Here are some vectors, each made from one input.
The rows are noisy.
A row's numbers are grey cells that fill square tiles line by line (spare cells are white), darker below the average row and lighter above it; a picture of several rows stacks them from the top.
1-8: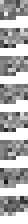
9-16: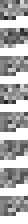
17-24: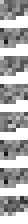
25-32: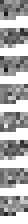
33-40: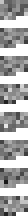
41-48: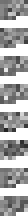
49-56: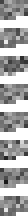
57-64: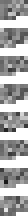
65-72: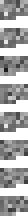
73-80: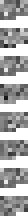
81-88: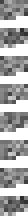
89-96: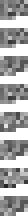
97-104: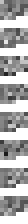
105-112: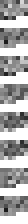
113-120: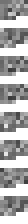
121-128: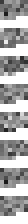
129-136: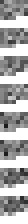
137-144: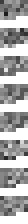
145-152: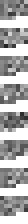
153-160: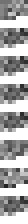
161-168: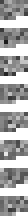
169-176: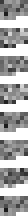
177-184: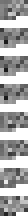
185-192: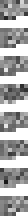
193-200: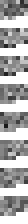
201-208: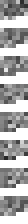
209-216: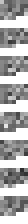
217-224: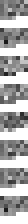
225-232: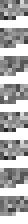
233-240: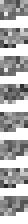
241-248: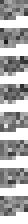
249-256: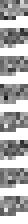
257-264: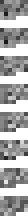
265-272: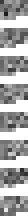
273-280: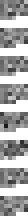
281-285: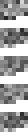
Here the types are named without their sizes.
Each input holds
three true/false values.
